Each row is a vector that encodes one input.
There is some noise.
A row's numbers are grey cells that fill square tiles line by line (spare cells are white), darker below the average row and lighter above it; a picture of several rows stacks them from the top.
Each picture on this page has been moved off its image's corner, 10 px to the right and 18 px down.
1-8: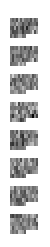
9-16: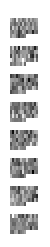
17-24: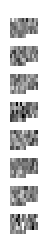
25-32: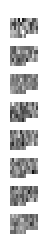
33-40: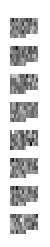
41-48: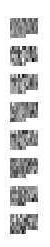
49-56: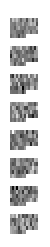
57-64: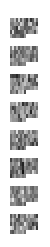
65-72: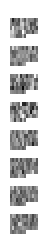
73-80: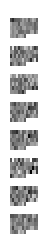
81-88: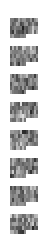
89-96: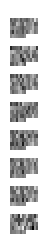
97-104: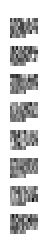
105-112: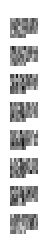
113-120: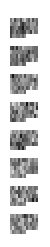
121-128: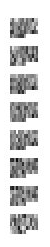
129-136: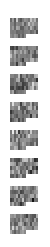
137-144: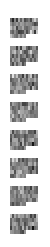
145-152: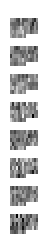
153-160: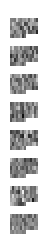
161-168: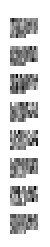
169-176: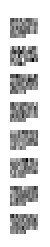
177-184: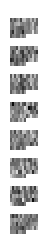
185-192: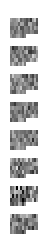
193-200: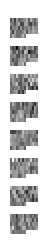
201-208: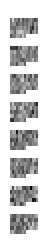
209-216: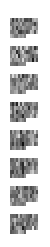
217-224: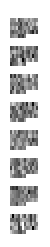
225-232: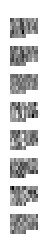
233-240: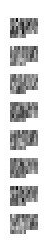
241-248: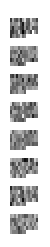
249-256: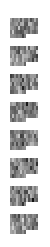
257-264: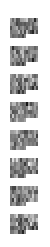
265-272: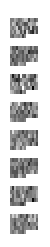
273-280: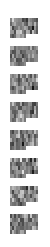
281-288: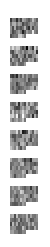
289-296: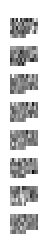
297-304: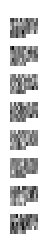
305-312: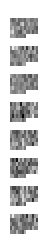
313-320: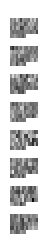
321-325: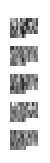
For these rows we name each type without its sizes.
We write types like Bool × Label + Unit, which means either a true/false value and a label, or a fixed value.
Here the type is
Tree × Tree × (Tree + Unit).
